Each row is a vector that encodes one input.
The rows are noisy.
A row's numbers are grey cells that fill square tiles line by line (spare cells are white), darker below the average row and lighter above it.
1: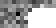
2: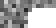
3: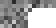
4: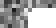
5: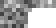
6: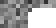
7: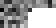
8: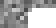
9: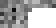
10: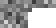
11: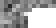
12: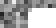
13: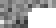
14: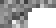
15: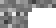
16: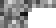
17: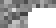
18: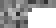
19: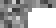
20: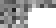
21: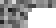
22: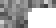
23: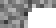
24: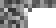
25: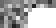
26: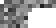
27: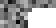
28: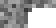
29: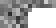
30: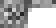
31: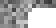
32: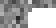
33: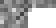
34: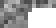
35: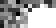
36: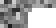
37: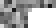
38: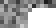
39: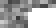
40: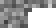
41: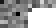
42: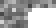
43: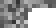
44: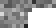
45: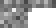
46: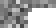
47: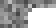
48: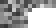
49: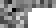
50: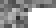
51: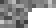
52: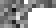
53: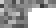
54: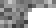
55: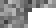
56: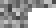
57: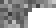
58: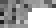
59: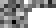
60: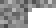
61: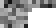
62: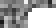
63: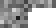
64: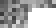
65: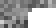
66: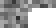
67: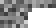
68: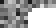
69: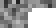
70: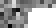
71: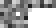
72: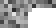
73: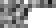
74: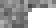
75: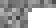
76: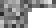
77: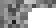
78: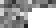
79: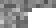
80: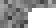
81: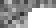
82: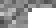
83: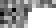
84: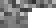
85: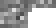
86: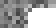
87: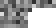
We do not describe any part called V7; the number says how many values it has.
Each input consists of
a value of V7, together with either one of 5 labels, or three true/false values.
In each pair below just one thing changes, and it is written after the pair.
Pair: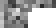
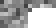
one of the three true/false values
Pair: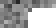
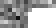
one of the three true/false values
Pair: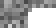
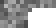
one of the three true/false values
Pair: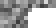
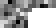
one of the three true/false values
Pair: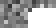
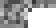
one of the three true/false values
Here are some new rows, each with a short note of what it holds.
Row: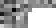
one of 5 labels and a value of V7
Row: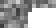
three true/false values and a value of V7
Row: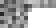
one of 5 labels and a value of V7
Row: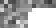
one of 5 labels and a value of V7
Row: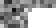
one of 5 labels and a value of V7
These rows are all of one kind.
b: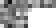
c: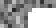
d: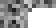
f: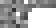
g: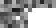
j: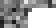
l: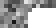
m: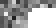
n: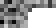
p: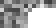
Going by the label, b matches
c, g and m.
